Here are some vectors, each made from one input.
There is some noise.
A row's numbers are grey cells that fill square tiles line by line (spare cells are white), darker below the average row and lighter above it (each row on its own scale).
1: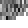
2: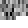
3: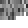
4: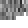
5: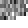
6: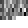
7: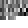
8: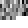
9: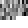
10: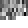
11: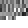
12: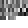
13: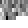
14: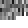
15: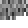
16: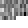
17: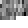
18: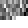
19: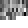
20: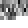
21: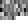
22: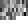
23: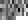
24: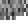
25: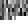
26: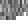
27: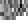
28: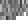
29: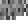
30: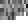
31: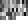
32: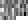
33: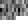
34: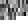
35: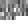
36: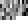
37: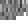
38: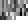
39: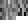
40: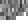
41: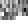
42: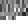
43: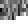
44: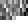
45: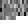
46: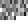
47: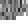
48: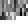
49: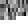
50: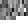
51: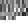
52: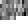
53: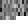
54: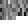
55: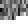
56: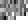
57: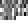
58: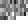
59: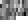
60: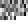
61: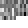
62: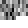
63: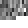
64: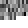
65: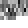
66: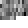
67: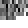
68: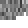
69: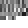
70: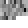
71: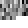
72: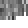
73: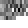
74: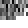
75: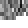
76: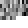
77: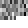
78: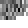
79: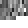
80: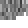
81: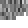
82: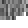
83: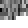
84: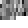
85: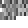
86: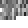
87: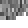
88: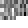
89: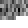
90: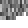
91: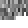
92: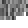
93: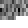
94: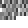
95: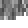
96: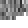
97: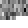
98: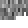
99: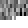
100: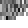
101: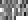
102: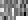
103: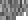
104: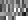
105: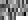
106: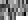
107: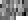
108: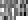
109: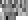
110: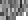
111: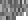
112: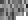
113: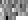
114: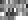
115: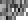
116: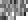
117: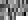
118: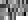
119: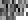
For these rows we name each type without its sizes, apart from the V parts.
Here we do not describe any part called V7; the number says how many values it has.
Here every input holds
a point on a line, together with either a point on a line, or a value of V7.
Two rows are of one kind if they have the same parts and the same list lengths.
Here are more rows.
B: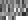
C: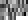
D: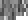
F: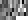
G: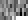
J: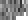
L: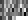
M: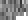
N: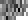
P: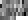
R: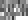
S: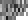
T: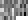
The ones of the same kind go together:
B, C, D, F, L, P, R
G, J, M, N, S, T

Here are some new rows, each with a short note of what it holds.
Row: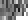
a point on a line and a value of V7
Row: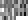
a point on each of two lines
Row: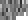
a point on each of two lines
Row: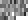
a point on each of two lines
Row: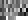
a point on a line and a value of V7
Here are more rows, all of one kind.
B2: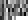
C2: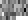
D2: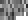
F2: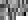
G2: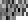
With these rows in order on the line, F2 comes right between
B2 and C2.
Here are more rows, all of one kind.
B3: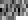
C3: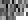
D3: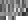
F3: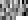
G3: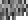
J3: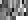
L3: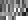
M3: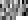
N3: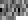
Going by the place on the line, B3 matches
C3 and N3.
